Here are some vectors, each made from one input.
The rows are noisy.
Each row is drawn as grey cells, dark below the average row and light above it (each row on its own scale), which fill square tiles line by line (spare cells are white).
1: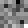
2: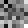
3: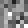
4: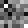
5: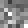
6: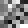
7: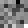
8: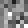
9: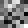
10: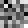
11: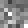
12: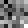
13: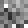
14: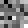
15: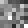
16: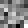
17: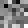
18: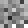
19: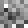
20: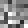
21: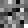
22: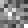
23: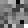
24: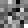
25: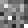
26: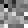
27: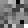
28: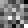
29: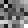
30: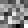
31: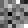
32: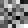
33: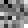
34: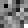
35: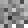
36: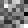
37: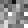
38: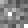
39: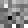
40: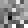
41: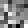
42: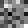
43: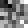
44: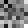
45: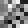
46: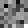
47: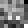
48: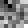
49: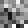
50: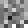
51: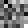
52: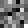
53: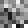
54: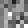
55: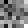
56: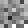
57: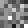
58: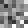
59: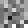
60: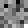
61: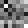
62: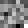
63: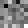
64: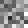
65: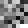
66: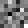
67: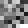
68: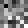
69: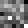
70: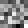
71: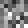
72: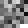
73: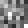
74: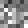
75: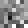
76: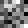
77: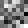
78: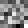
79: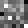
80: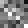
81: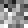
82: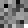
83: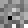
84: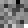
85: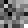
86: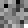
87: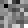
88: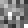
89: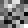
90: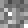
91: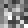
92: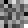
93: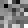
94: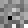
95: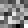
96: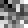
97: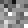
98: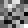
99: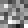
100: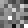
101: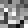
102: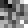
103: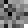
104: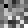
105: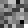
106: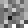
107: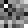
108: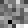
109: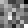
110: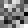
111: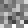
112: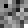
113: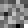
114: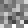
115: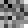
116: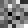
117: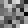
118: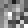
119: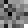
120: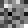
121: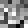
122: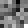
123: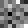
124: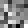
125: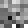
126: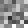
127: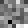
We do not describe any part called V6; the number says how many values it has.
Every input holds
a value of V6, together with either a point on a 5-point line, or four true/false values.
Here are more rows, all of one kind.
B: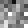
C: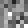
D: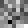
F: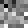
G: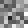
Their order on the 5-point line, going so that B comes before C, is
F, D, B, C, G.
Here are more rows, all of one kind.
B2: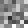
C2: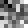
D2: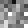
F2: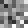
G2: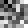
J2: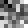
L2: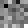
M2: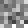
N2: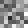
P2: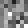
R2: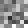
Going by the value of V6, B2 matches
F2, M2, N2 and R2.
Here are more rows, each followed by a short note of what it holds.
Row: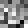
four true/false values and a value of V6
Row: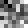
a point on a 5-point line and a value of V6
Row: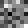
four true/false values and a value of V6
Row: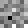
four true/false values and a value of V6
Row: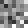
a point on a 5-point line and a value of V6
